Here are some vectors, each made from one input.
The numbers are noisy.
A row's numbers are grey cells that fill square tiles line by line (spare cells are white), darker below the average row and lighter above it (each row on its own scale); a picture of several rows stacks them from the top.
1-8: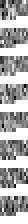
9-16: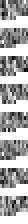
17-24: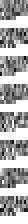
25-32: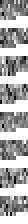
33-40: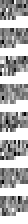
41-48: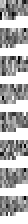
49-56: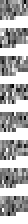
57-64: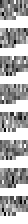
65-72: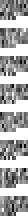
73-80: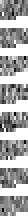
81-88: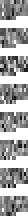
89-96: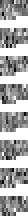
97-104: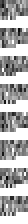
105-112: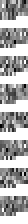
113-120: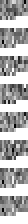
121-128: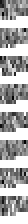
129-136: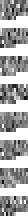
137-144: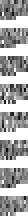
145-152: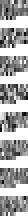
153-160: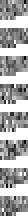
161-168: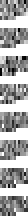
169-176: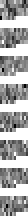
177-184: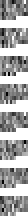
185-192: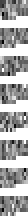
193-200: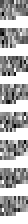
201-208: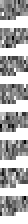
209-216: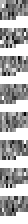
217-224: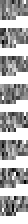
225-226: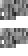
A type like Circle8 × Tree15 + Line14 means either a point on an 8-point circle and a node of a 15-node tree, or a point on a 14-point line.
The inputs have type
Bool × (Line7 + Line10).
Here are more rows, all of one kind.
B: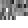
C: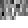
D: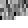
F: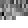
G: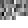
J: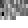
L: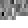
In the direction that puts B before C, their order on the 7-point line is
G, B, C, D, J, F, L.
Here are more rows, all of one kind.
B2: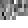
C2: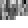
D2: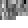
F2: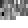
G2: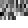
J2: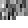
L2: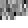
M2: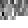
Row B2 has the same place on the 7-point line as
C2 and J2.
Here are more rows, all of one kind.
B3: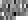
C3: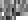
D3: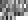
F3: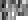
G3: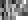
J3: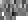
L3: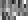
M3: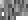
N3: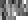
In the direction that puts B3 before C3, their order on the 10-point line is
J3, B3, M3, F3, N3, C3, L3, D3, G3.
